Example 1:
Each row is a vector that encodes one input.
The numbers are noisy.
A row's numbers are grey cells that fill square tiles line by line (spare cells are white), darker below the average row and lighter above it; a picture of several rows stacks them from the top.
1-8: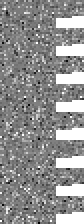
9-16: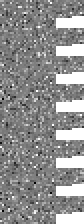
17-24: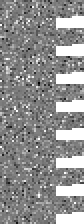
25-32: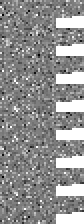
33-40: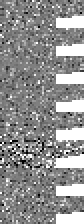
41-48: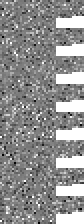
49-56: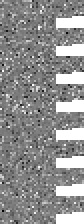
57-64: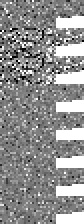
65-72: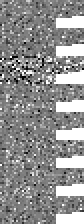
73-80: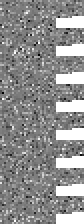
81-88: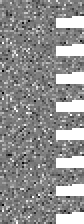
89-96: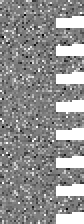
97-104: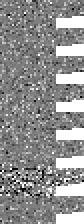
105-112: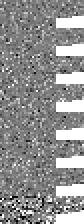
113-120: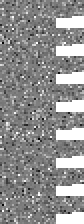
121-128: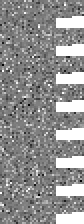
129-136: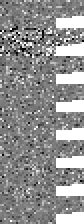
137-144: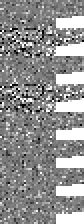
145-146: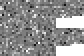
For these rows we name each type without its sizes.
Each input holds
a list of points on a line.
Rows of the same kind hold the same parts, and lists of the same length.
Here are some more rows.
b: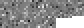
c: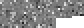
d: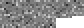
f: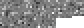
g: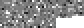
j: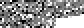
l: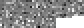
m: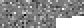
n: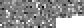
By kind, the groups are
b, c, d, f, m
g, l, n
j

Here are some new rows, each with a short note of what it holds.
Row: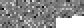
a list of one item
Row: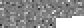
a list of two items
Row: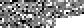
the empty list
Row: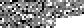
the empty list
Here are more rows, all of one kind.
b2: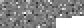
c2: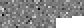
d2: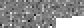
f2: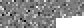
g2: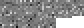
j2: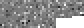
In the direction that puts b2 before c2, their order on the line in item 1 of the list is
b2, j2, d2, g2, c2, f2.
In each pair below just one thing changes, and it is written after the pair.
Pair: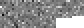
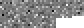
the place on the line in item 1 of the list
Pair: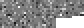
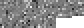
the place on the line in item 1 of the list
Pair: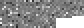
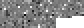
the place on the line in item 1 of the list
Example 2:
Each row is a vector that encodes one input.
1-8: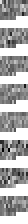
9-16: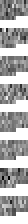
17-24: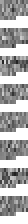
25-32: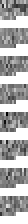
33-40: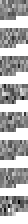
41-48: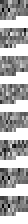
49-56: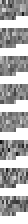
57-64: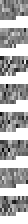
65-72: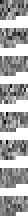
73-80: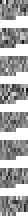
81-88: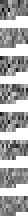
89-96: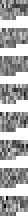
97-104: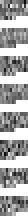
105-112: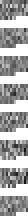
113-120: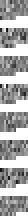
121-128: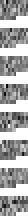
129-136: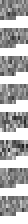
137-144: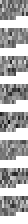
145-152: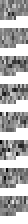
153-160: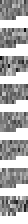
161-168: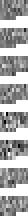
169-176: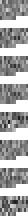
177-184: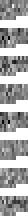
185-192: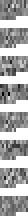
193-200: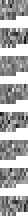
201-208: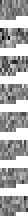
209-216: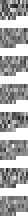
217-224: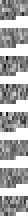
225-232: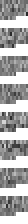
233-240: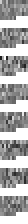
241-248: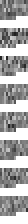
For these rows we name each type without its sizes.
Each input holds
either a point on a circle, or a point on each of two lines.
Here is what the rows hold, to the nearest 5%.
About 35% of them hold a point on a circle. The rest hold a point on each of two lines.
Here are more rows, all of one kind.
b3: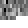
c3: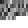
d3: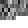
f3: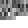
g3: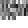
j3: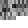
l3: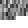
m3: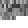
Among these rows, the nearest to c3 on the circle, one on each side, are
d3 and f3.
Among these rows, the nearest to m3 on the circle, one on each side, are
g3 and l3.
